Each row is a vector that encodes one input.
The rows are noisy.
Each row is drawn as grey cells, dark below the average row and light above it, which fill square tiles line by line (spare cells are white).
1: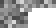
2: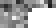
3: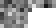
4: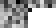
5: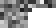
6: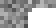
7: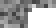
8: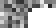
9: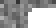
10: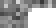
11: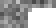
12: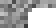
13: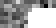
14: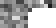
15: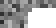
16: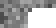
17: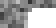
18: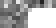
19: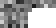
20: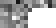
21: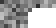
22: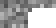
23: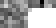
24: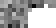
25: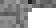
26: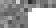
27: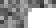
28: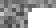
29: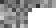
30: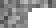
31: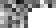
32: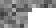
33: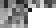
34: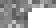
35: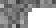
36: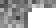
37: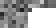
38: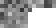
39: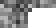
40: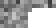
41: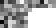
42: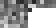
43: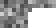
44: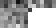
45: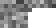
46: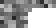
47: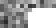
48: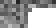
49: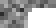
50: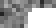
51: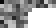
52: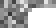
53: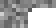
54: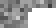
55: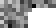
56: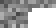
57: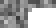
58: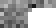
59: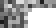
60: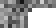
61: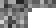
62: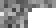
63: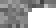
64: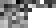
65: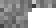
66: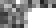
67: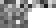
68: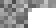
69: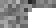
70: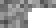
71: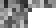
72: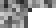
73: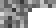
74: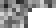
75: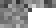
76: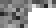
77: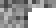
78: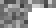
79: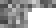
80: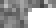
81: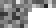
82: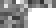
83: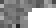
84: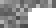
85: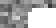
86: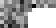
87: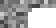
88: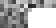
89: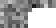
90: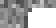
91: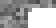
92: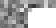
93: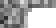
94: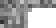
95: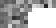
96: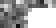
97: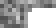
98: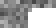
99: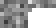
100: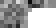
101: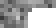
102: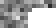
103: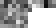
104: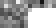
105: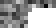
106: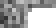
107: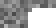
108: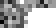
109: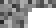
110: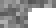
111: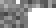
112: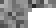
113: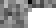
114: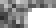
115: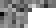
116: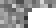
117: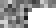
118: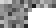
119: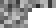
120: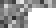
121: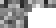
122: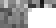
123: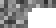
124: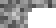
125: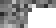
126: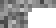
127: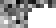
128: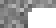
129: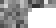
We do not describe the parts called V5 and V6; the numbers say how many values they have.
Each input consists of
a node of a 7-node tree, together with either a true/false value and a value of V6, or a value of V5.
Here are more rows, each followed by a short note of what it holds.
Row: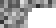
a node of a 7-node tree, a true/false value and a value of V6
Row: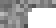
a node of a 7-node tree, a true/false value and a value of V6
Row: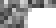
a node of a 7-node tree and a value of V5
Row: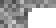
a node of a 7-node tree, a true/false value and a value of V6
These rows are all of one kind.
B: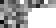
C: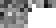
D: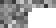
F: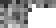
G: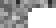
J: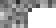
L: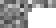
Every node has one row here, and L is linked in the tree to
D and F.
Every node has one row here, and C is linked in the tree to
G.
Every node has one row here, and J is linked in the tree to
B and F.
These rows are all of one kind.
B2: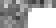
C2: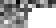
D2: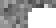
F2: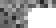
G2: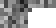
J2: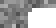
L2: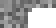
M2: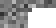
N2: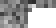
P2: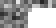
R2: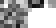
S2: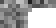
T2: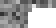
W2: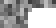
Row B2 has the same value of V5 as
D2, P2, R2 and T2.
